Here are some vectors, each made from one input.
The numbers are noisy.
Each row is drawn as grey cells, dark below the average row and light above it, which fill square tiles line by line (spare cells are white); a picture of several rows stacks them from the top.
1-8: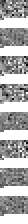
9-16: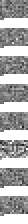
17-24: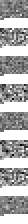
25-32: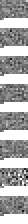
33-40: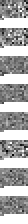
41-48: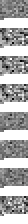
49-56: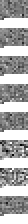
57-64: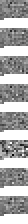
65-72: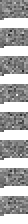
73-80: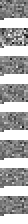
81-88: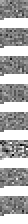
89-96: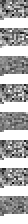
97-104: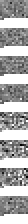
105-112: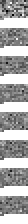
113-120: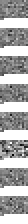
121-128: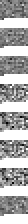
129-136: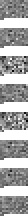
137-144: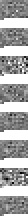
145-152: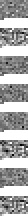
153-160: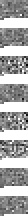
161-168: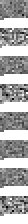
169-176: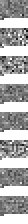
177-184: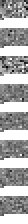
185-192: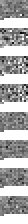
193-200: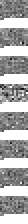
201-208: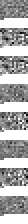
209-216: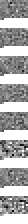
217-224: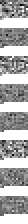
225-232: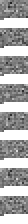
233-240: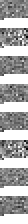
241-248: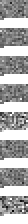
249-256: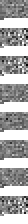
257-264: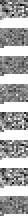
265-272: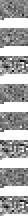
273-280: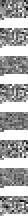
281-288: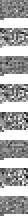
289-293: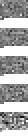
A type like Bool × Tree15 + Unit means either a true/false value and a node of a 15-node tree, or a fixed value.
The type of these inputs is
(Bool × Bool × Bool + Tree15) × Line9 + Line15.
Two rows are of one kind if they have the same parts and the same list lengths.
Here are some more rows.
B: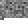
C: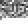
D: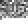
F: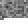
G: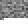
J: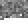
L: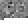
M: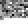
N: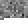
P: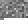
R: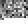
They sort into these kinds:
B, F, J, N
C, D, M, R
G, L, P

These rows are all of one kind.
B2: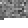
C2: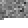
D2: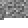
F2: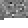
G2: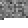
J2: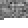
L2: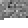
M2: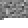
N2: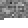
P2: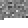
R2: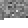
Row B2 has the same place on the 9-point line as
C2, D2 and M2.
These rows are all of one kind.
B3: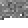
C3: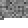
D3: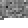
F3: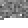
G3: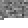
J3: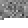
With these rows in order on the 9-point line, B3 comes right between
F3 and J3.
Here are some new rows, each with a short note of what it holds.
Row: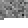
a point on a 9-point line and three true/false values
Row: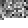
a point on a 15-point line
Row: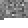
a point on a 9-point line and a node of a 15-node tree
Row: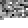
a point on a 15-point line
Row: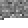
a point on a 9-point line and three true/false values
